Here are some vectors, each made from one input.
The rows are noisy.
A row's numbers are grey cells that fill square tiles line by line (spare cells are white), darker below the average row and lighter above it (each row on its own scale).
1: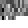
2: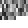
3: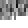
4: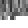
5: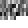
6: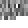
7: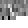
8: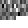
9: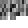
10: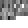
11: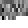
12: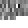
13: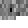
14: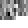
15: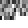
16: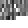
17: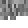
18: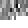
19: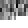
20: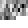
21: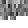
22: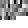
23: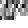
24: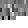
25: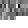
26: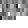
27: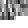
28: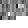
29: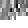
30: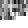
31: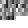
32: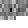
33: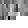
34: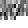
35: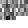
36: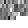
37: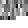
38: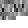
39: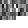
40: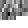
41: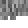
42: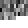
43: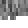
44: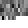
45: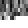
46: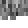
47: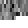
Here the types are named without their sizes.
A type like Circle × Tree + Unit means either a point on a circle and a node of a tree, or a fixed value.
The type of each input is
Label × (Tree + Unit).
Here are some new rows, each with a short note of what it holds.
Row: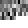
a label and a node of a tree
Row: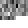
a label and a node of a tree
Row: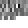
a label
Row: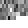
a label and a node of a tree
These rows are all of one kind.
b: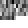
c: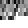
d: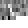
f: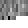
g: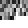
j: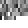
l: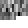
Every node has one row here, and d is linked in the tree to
j and l.
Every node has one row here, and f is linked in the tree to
c and j.
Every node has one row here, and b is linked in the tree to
g.
